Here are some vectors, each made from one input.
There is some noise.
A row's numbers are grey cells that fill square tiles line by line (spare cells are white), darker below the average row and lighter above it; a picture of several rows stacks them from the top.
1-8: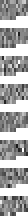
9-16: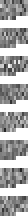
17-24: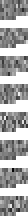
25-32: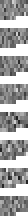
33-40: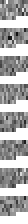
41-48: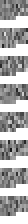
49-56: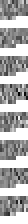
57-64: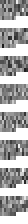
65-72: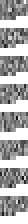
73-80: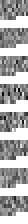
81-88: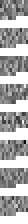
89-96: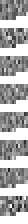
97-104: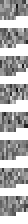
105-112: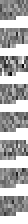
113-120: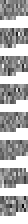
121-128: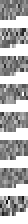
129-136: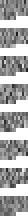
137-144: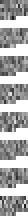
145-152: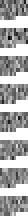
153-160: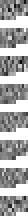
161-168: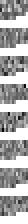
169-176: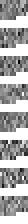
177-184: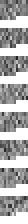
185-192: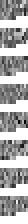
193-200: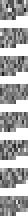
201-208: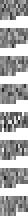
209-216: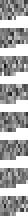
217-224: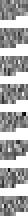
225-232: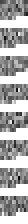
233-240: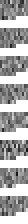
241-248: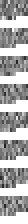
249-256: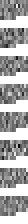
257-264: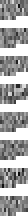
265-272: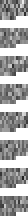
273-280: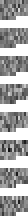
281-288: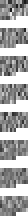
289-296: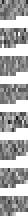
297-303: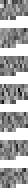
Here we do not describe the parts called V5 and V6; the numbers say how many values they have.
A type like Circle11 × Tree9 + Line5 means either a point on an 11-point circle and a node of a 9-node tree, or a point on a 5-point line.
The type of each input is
Bool × List2(V6) + Label11 × Label11 × V5.
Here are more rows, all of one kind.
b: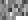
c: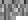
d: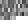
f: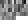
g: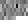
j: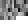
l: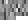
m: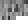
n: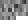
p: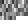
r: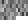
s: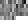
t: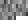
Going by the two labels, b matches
c, l and p.
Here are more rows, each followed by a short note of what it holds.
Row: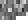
a true/false value, together with a list of one item
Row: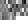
two labels (each one of 11) and a value of V5
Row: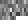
a true/false value, together with a list of two items
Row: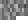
a true/false value, together with a list of two items
